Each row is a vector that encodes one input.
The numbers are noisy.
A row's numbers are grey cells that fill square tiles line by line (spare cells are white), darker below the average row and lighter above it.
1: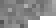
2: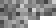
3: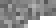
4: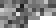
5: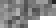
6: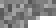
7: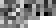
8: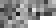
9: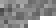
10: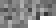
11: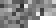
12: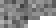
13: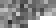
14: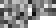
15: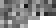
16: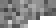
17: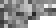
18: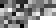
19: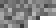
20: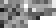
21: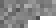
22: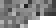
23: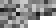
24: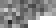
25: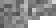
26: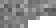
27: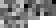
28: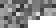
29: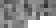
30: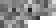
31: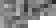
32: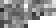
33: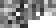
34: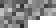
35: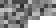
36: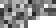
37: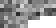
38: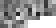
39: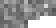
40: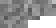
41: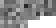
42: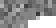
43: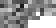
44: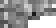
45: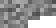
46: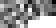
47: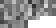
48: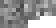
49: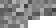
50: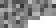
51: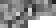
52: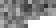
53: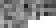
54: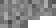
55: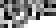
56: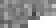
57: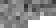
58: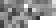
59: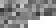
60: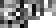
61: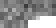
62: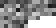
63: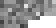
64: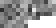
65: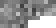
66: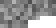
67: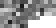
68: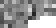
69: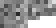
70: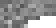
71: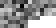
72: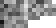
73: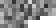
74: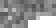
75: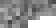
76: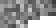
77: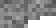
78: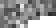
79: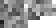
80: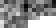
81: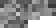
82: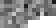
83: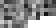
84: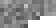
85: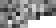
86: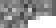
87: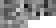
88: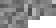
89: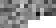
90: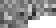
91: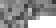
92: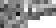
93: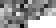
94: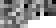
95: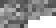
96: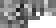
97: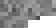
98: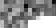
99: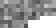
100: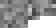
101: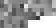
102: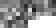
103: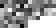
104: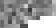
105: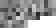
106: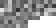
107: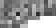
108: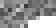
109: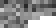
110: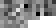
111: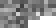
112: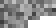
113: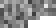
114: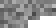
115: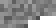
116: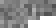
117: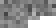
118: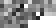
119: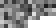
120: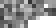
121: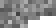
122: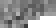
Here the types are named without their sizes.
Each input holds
a list of points on a circle.
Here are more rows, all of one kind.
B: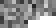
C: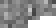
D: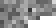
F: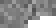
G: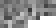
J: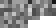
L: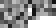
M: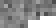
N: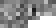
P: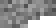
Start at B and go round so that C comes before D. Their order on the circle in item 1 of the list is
B, C, P, D, F, L, N, G, J, M.
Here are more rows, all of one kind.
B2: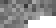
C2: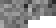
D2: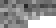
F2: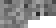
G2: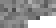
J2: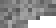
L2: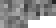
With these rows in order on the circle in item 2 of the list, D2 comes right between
B2 and C2.
